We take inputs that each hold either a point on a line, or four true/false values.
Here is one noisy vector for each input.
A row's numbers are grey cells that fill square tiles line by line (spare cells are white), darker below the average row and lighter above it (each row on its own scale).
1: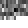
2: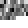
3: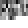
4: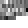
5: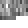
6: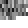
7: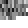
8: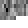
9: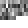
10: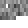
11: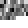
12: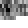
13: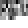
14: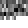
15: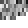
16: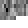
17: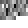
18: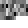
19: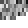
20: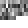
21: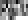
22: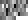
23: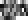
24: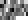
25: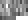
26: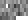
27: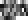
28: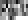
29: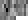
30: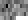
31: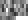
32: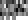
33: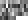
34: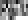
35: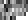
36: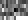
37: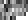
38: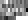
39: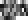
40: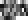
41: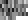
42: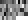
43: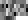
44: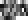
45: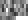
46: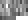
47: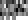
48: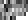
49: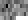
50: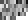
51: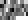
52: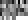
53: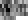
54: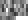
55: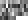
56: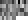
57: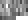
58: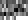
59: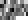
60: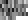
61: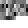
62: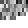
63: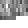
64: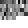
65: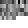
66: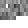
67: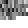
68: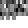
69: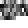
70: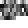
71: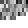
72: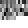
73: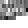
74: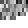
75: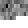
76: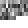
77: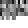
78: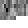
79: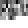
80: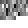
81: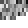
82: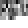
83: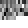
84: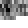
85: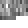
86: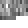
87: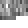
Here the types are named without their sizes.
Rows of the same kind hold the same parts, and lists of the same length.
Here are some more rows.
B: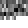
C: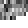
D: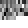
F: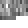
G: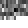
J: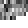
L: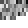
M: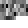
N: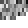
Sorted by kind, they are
B, D, G
C, F, J, L, M, N

